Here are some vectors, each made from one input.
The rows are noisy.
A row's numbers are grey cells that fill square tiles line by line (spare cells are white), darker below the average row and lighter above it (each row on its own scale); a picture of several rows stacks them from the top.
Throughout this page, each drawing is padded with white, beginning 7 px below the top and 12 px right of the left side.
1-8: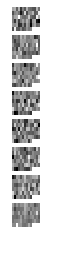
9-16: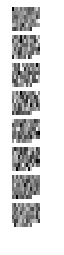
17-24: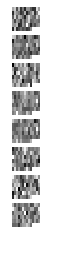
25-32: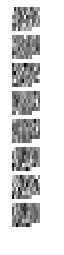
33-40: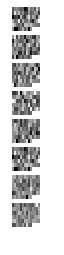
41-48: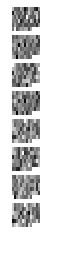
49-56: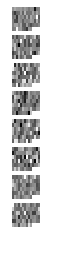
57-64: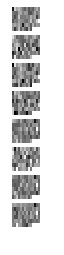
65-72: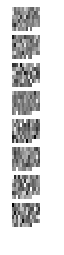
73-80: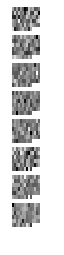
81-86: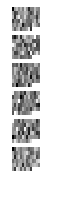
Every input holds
a node of a 7-node tree and four true/false values.
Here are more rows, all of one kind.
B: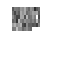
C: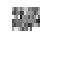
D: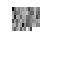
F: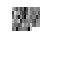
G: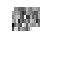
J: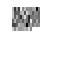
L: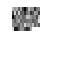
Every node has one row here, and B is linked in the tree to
C.
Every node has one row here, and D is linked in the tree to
L.
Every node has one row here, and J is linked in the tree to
G.
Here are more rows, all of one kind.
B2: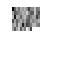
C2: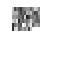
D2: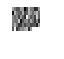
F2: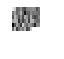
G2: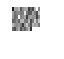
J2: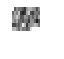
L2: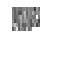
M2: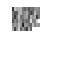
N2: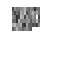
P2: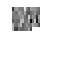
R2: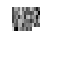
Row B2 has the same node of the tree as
G2 and M2.
